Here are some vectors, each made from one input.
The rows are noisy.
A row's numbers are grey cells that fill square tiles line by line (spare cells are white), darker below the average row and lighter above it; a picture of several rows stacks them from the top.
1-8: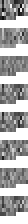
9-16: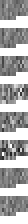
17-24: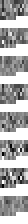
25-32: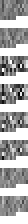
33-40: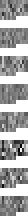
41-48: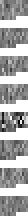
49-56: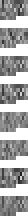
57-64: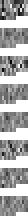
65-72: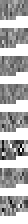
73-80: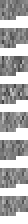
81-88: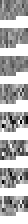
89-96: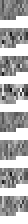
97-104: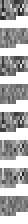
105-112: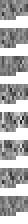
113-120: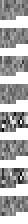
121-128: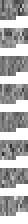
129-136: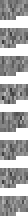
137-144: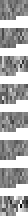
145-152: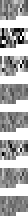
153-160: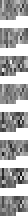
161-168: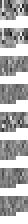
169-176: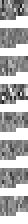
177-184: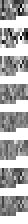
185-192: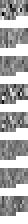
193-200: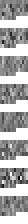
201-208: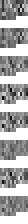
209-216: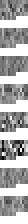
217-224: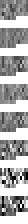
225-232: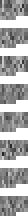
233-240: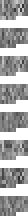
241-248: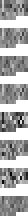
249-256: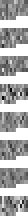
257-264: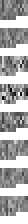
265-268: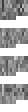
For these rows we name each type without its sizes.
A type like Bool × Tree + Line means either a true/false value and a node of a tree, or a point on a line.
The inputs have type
Label + Line.
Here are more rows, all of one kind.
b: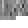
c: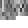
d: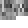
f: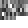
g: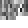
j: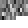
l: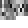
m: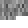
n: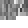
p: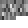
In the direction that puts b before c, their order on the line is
n, g, f, m, b, c, p, l, j, d.
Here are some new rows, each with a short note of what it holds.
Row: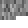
a point on a line
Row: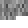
a point on a line
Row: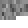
a label
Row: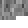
a point on a line
